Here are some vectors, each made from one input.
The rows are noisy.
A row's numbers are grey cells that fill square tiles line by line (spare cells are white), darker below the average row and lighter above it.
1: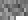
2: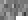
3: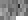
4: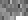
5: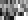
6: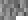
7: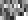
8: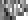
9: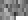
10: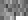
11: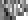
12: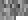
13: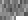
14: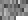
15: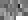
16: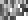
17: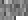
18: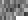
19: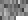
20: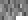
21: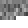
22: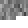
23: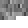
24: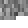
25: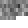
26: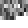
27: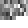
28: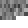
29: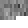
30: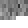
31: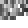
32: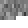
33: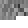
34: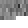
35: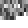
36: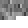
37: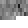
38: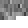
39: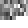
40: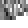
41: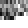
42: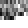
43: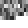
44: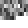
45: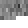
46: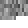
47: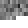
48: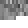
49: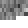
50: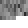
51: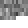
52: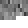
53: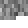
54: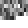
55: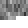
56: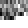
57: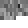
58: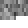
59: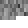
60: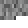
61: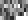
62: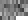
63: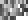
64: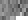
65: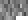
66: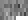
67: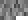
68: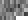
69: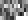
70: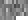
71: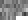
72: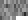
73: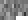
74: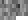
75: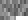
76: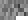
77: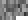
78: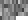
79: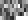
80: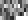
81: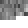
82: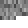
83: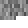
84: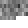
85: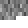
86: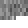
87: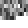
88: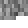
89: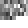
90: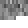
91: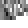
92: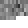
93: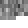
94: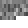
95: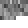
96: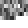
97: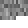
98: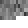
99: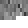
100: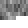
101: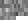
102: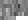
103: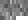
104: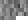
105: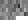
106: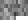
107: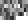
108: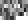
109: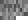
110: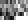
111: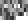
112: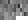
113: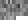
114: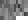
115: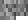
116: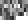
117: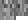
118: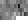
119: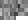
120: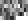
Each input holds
either one of 5 labels, or two labels (each one of 12).
